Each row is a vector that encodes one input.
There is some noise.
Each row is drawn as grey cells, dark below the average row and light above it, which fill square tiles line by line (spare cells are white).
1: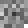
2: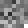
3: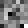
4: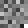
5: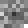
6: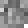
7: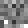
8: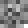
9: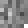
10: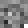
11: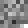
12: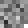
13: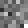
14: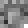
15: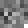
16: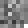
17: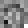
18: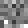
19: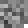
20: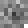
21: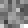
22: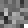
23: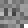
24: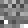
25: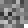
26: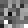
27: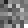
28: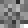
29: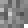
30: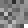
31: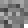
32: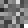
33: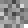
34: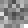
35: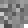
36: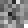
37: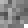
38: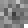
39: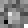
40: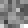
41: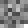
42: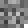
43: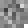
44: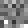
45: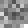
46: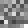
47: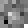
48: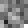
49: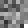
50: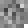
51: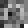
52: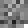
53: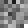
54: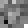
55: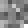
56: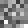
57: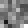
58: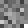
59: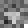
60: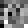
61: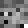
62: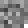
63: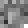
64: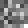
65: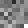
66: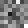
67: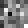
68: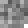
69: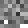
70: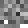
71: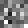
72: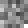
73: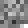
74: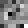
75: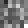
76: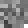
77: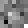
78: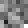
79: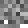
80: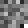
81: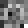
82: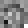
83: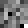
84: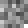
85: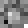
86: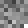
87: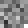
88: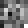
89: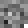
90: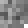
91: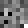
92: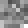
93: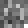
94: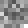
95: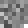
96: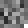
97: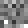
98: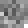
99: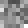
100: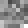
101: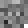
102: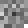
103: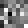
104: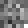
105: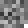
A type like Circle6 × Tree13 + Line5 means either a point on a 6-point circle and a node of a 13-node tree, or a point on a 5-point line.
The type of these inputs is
(Bool × Bool × Bool × Bool + Line6) × Line6.
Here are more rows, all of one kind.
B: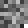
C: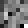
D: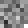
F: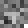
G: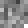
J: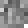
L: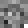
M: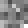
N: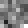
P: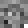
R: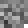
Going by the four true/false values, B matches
C, L, P and R.
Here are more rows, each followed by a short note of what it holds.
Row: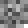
a point on each of two 6-point lines
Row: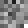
a point on a 6-point line and four true/false values
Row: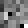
a point on a 6-point line and four true/false values
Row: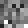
a point on each of two 6-point lines
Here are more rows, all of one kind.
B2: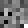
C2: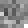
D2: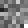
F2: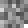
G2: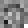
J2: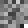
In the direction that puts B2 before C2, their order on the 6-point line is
B2, J2, D2, C2, G2, F2.
